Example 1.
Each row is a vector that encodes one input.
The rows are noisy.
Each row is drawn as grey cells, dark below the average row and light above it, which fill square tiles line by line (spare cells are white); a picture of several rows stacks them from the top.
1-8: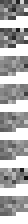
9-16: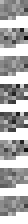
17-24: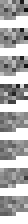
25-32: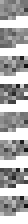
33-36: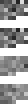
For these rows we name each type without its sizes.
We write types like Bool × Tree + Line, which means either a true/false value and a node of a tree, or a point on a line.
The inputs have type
Line.
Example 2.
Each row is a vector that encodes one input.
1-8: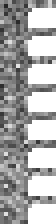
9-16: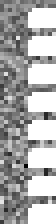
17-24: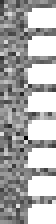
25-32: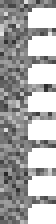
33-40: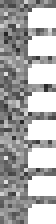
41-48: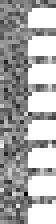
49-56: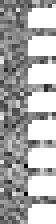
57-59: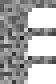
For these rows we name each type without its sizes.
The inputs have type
Tree.
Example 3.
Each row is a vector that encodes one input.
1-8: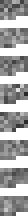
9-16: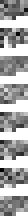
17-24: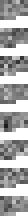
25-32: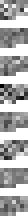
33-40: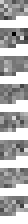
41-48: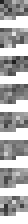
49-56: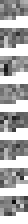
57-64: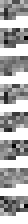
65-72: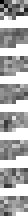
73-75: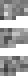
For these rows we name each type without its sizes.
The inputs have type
Bool × Bool × Bool.
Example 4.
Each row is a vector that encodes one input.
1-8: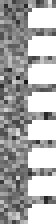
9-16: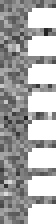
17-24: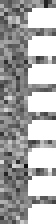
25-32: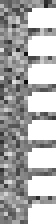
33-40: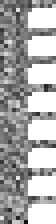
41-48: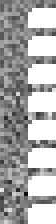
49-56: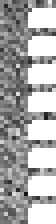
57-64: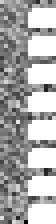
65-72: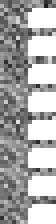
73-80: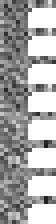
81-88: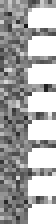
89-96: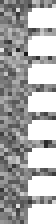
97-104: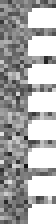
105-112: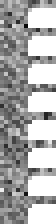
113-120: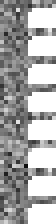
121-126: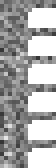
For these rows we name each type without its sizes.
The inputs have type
Tree.
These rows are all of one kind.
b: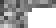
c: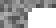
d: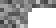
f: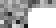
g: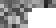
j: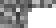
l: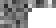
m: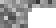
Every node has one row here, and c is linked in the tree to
b, d, l and m.
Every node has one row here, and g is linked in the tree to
d.
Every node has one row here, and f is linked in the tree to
m.
